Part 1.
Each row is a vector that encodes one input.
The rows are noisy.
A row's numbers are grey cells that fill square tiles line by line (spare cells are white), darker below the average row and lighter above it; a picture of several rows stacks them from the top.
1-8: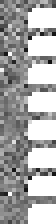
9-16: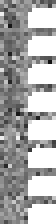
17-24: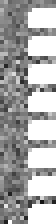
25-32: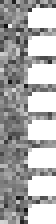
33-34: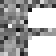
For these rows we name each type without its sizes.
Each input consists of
a node of a tree.
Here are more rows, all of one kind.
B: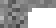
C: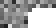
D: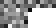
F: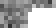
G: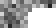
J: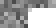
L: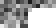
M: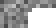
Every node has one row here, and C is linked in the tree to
D and M.
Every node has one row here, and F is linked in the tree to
B and G.
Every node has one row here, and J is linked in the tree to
B and L.
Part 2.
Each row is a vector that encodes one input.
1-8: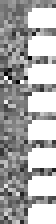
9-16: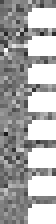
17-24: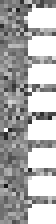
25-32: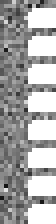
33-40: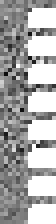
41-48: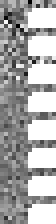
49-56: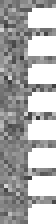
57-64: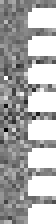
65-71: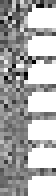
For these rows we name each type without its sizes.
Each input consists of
a point on a line.
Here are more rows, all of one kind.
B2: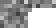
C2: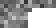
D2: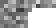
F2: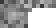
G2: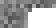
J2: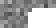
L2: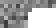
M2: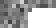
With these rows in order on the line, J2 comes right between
C2 and G2.
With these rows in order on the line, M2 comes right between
F2 and L2.
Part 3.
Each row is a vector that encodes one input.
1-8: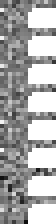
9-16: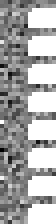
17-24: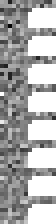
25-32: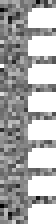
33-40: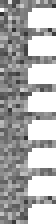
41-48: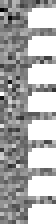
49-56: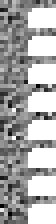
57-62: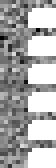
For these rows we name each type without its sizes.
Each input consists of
a point on a line.
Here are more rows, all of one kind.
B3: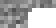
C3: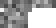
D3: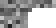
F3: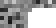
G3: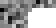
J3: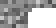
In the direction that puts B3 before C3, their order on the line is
D3, B3, J3, C3, F3, G3.
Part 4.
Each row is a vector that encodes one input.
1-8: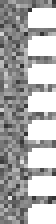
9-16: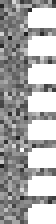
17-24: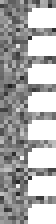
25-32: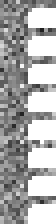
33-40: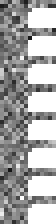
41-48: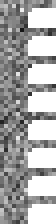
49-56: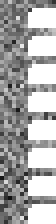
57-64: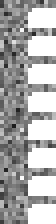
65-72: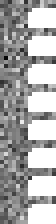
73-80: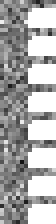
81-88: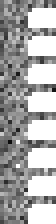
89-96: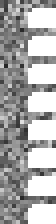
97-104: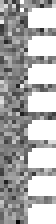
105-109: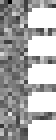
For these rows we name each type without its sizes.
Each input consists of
a label.
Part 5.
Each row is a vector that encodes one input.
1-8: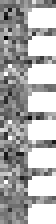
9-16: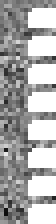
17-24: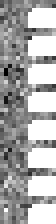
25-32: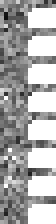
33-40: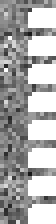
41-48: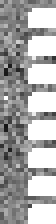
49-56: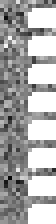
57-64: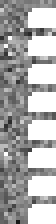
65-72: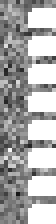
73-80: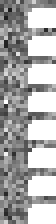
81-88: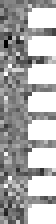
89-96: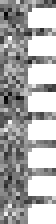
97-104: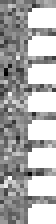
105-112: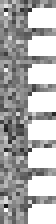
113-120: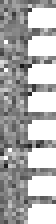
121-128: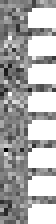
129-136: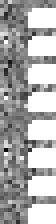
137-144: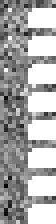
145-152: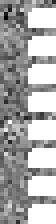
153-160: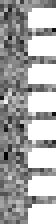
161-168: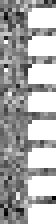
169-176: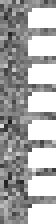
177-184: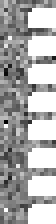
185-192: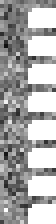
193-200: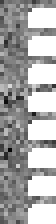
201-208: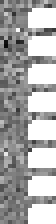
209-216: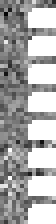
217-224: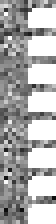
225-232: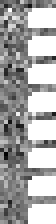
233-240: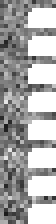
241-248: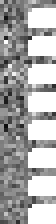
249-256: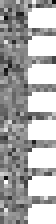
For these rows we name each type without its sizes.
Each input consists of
a node of a tree.
